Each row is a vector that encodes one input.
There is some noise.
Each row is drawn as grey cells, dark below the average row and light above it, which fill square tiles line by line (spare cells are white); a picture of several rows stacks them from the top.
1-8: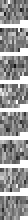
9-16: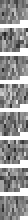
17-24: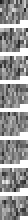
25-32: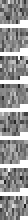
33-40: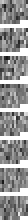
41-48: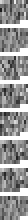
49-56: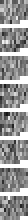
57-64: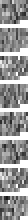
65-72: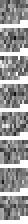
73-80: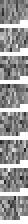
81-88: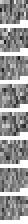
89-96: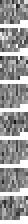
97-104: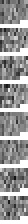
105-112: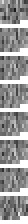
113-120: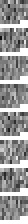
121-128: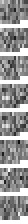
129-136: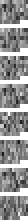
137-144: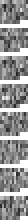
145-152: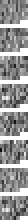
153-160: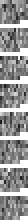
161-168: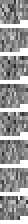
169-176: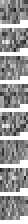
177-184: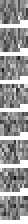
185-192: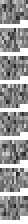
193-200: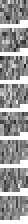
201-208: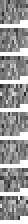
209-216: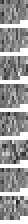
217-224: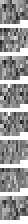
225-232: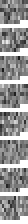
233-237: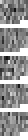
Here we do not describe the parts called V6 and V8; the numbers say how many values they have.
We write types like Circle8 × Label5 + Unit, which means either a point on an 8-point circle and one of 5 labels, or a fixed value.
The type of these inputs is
Line5 × V6 + Line7 + Line9 + V8.
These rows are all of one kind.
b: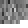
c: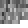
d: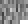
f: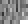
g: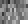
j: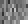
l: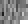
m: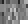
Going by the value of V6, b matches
g and j.
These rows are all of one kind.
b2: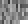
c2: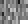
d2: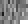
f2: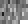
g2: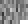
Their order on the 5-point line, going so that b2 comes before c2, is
b2, g2, d2, c2, f2.
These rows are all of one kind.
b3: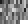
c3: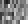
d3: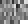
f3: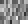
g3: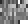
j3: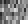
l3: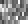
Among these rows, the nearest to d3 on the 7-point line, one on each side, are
f3 and g3.
